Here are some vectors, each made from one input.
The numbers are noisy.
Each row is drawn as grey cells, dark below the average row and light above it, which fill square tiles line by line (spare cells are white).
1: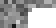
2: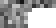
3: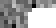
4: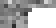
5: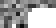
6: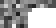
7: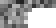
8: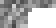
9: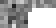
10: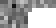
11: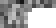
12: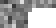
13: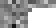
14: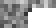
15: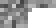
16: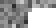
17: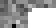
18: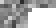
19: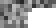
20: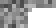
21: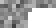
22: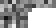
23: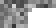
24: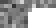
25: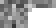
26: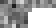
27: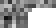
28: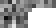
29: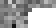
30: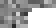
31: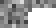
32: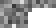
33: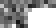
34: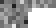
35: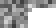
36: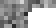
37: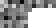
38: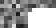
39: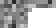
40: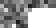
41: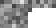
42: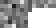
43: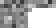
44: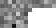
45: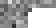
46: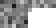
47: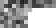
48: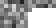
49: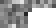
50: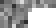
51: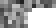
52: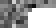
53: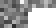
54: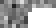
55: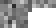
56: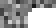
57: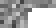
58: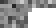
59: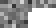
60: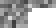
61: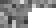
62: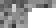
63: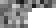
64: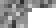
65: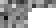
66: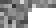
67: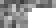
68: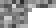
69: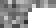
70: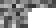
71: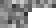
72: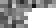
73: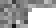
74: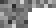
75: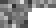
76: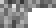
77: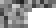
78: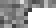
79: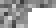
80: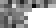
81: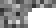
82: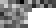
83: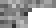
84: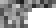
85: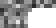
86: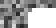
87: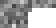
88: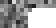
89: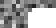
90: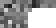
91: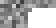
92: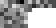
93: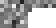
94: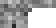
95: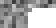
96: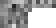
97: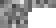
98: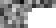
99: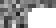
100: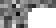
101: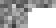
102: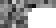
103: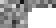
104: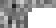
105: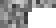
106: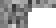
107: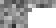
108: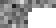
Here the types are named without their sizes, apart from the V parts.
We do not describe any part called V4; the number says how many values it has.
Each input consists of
a point on a line, together with either a point on a line, or a value of V4.
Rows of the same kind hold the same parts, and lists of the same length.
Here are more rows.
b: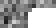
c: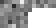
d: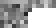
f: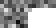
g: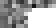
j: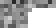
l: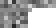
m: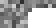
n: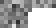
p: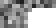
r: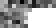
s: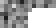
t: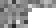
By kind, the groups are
b, f, g, p, r, s
c, d, j, l, m, n, t

